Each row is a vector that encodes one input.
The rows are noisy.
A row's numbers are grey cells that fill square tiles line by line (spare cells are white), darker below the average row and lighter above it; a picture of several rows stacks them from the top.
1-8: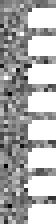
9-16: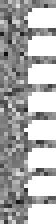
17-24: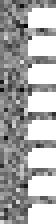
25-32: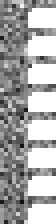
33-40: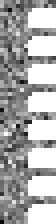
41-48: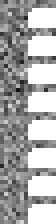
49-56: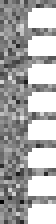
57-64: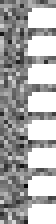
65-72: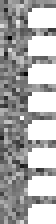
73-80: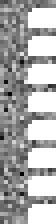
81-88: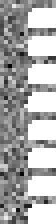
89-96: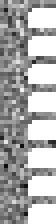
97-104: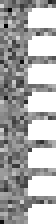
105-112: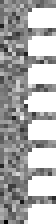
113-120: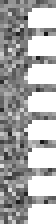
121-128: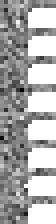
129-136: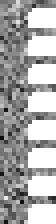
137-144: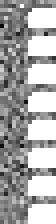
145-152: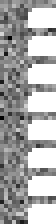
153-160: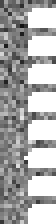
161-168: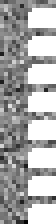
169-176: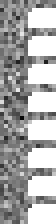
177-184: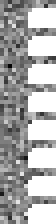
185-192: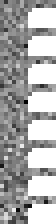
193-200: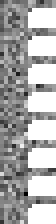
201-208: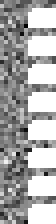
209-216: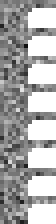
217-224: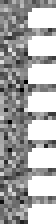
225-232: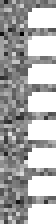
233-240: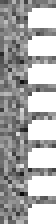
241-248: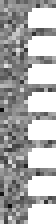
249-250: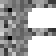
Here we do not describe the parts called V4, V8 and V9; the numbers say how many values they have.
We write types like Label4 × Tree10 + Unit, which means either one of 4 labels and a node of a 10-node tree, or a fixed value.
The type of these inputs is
Bool × V4 + (Line5 + V8) × V9 + List2(Line7).
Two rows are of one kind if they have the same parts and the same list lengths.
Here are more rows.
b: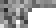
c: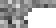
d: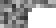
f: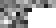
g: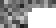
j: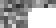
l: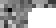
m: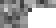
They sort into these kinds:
b, c
d
f
g
j, l
m

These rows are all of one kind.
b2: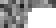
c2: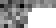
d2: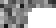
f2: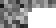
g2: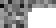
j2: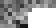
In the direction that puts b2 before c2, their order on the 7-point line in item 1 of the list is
d2, b2, c2, g2, f2, j2.
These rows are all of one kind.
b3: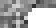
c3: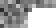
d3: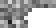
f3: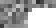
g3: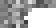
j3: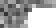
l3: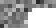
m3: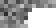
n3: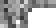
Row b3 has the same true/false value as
d3, g3 and n3.
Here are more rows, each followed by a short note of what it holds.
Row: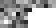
the empty list
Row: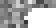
a true/false value and a value of V4
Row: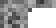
a point on a 5-point line and a value of V9
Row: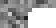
a point on a 5-point line and a value of V9
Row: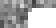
a value of V8 and a value of V9
